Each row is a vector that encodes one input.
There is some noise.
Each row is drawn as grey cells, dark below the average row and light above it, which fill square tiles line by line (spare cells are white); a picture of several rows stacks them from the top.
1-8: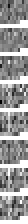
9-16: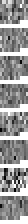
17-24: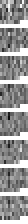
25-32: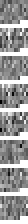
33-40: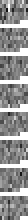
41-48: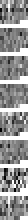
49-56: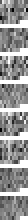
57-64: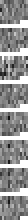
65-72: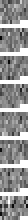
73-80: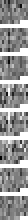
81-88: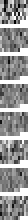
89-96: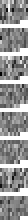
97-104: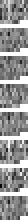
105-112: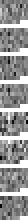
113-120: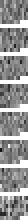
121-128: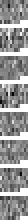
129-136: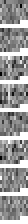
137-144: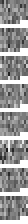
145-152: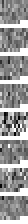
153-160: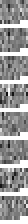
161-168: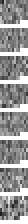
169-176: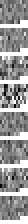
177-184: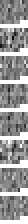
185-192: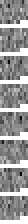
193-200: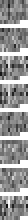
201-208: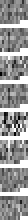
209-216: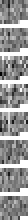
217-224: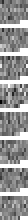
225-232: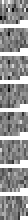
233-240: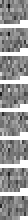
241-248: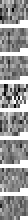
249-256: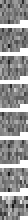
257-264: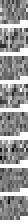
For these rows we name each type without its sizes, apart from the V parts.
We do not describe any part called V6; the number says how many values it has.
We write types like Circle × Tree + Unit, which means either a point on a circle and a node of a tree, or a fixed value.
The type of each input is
List(Label × (Line + V6)).
